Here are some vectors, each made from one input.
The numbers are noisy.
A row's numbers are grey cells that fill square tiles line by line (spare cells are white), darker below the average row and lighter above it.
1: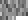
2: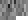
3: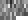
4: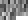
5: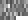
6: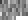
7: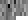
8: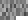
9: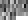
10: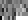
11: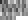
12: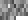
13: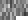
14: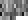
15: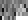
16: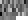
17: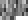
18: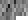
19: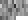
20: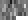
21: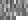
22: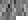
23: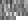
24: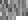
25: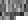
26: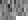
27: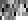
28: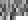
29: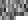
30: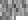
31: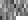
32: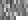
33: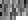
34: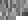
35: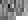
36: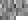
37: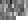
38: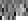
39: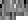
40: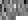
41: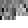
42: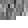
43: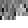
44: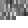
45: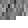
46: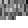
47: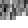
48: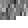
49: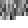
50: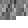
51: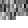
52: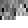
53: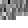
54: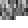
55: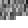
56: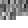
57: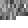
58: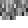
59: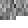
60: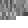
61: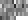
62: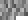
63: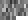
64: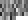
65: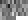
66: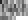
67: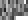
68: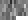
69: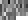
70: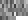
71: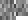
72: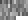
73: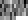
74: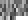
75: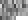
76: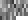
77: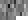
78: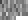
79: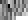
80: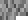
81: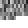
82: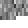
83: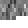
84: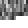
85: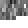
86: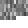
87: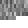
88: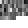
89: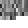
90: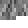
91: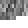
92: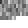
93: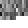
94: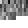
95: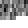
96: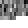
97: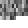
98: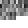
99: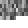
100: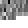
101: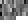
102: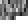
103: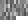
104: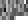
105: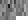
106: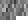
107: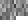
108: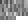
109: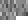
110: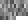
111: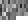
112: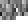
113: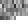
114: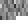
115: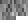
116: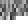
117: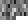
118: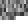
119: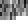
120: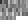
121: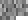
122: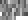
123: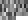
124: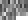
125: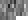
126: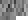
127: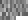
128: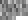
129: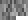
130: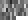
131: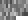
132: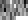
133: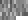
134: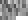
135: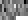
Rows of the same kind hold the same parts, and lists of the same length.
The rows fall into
4 kinds.
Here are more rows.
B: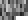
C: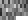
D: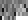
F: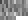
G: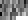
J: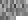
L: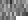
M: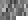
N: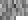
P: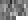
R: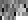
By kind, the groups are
B, C, G
D, R
F, J, L, N
M, P

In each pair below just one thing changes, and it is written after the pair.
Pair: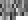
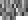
one of the three true/false values
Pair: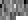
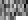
the place on the 6-point line
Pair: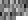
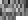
one of the three true/false values
